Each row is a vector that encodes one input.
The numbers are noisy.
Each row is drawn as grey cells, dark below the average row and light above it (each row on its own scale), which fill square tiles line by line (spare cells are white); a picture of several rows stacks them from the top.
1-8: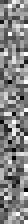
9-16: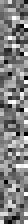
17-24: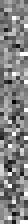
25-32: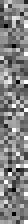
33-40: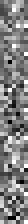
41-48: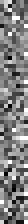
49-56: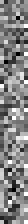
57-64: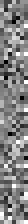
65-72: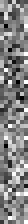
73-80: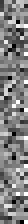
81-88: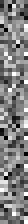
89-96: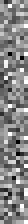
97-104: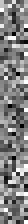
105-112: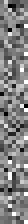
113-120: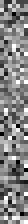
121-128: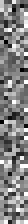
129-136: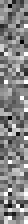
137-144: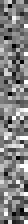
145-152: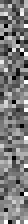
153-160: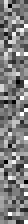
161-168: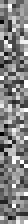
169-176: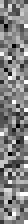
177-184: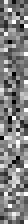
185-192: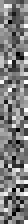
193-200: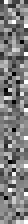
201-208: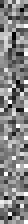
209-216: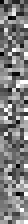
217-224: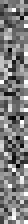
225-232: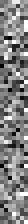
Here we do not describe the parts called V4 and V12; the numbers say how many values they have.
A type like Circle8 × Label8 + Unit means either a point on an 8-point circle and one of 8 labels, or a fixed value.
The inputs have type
Bool × (Line5 + V12) × V4.
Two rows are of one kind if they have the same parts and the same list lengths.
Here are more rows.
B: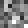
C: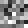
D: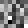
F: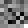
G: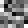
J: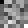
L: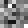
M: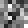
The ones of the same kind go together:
B, C, D, J, M
F, G, L

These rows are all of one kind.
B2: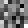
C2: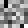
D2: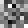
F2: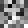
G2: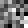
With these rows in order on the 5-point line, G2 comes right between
B2 and F2.
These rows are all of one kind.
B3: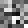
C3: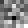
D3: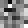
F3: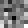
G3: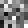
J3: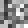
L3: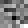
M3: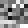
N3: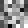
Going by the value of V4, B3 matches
D3 and J3.
